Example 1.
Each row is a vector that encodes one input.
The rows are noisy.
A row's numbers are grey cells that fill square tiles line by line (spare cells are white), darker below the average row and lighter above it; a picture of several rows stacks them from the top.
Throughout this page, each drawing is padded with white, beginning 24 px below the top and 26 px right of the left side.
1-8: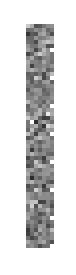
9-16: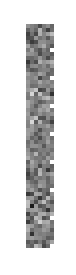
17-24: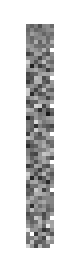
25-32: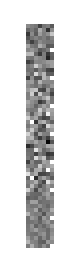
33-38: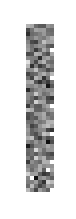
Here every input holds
a node of an 8-node tree.
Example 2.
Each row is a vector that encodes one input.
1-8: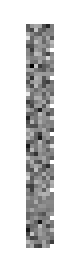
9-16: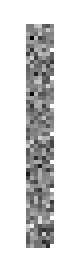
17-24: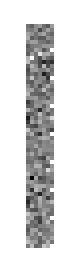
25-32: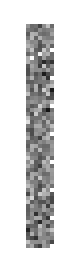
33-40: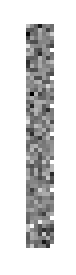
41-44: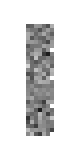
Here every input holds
a node of a 9-node tree.
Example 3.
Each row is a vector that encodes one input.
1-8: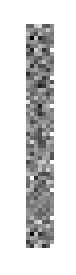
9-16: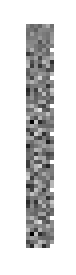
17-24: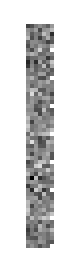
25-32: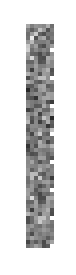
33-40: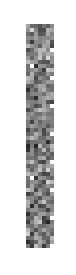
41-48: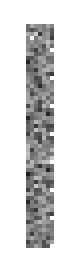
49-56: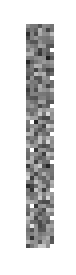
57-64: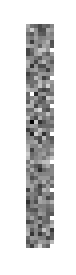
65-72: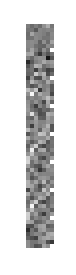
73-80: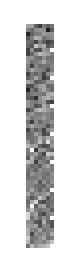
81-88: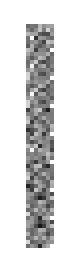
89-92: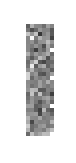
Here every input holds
a node of an 18-node tree.
